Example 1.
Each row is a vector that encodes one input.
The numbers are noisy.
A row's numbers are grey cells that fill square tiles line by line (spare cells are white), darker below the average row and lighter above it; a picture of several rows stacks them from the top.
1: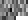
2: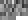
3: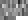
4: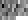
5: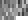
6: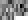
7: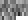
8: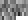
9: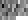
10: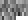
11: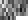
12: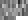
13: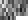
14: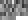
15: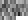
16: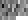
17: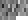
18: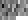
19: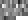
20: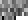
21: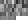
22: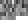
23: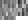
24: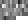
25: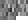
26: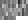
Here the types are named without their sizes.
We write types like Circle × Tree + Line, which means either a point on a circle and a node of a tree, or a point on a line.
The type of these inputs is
Label.
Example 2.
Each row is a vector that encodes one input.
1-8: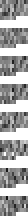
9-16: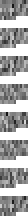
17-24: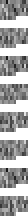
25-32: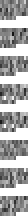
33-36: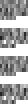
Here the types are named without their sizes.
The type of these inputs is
Line.
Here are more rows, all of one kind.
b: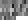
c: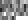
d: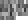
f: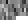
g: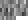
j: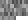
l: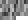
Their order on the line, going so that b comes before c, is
f, b, l, j, g, d, c.
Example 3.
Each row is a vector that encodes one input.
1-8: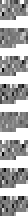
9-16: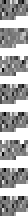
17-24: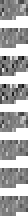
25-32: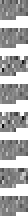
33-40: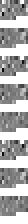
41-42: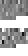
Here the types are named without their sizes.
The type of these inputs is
Line.
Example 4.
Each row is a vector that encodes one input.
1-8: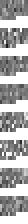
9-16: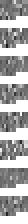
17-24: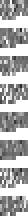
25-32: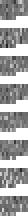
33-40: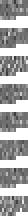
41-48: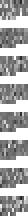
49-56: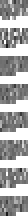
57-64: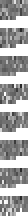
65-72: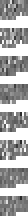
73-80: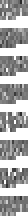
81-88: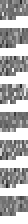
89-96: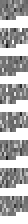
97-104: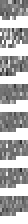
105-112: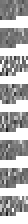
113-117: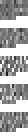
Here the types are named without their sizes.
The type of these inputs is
Circle.
